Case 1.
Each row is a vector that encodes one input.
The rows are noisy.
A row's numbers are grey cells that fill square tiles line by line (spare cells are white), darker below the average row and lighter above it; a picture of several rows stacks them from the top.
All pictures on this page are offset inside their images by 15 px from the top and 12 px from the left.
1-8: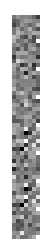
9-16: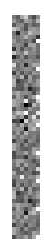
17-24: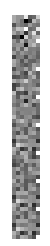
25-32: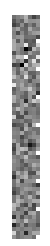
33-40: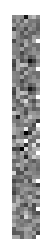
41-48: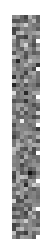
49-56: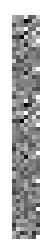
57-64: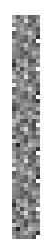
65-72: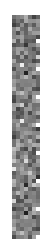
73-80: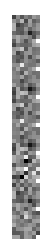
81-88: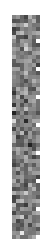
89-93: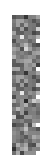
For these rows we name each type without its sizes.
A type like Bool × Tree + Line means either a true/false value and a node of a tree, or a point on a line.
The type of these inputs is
Circle + Unit.
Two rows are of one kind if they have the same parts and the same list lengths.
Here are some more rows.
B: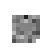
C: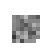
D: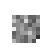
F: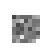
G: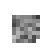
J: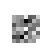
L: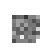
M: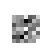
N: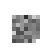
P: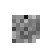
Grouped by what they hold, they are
B, C, D, F, G, L, N, P
J, M

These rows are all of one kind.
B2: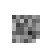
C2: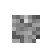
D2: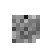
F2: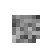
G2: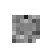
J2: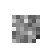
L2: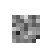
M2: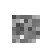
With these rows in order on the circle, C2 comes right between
B2 and J2.
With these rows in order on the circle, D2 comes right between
F2 and G2.
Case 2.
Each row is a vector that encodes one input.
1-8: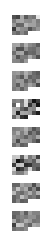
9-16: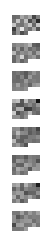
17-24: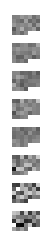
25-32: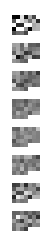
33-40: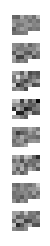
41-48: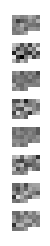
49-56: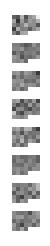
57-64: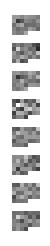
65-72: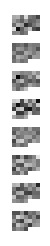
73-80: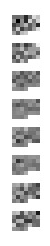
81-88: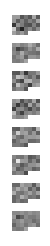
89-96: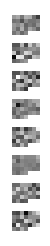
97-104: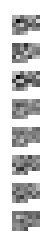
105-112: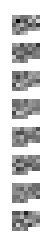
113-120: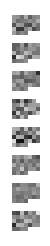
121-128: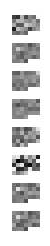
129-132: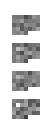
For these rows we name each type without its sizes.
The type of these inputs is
Circle.
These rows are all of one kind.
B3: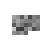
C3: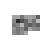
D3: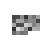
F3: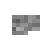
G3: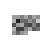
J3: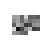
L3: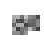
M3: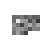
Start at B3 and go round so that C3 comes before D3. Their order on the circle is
B3, J3, G3, L3, C3, F3, D3, M3.
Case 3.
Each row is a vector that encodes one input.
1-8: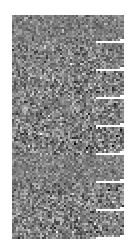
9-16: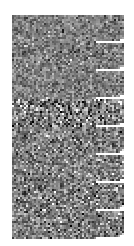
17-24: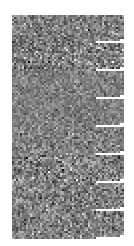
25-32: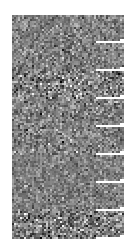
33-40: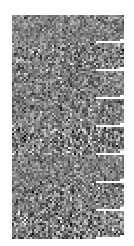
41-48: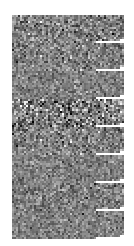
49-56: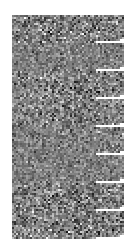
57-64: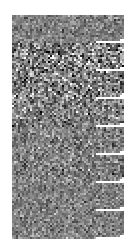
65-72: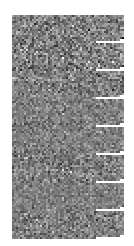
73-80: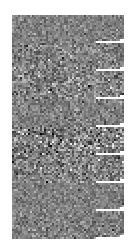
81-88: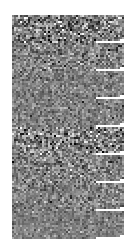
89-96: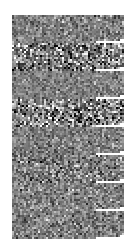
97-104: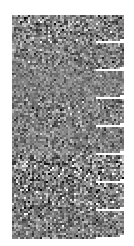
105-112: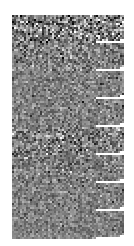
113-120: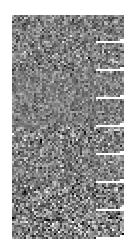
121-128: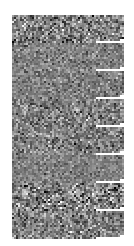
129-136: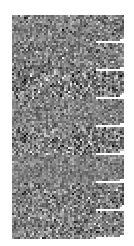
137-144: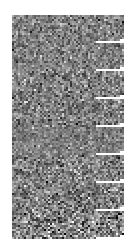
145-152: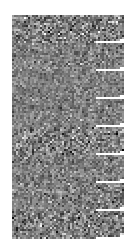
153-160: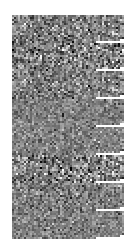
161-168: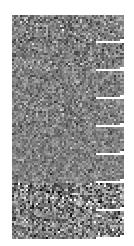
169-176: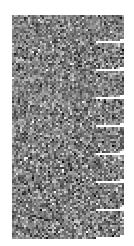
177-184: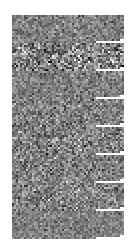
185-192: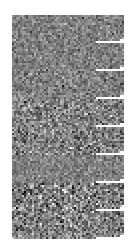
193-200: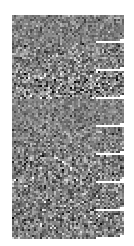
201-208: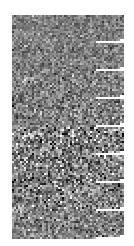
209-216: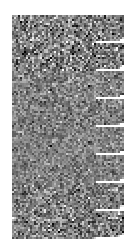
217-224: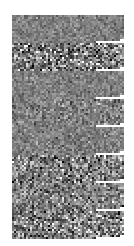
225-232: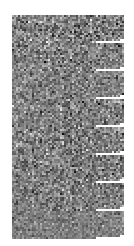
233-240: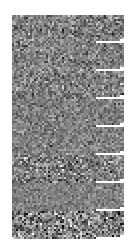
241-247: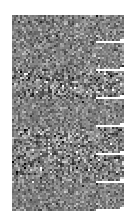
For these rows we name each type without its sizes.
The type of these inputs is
Tree.
